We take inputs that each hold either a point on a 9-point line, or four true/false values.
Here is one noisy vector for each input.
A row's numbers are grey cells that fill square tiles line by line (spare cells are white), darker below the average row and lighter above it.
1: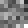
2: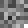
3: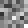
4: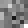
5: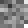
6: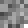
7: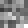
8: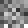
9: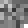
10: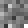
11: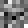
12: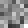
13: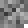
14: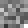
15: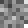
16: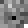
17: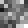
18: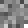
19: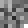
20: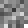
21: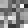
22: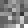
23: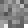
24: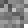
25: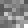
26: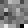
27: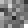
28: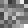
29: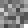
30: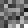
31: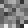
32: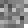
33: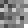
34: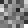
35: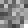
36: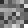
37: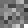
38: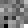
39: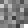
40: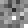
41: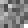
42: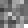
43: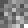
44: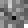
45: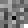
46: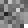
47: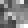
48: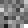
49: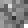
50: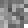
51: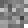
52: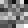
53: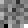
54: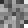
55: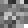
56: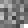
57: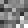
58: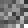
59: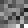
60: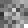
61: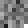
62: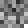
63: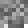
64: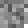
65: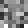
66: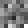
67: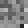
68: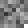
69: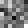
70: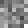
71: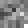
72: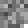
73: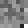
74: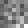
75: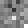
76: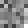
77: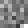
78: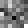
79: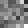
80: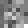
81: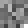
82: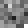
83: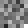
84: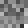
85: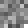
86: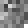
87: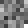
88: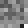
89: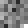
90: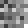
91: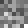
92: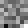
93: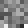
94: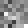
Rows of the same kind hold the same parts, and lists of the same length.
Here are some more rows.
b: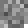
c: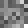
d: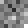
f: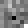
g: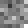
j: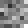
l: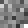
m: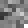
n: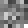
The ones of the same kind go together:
b, d, f, g, j, l, m
c, n

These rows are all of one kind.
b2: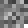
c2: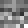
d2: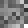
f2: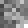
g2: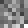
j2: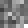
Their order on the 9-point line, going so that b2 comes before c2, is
d2, b2, j2, f2, g2, c2.
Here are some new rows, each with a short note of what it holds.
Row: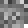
a point on a 9-point line
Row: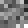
a point on a 9-point line
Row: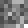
a point on a 9-point line
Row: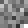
four true/false values
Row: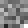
four true/false values
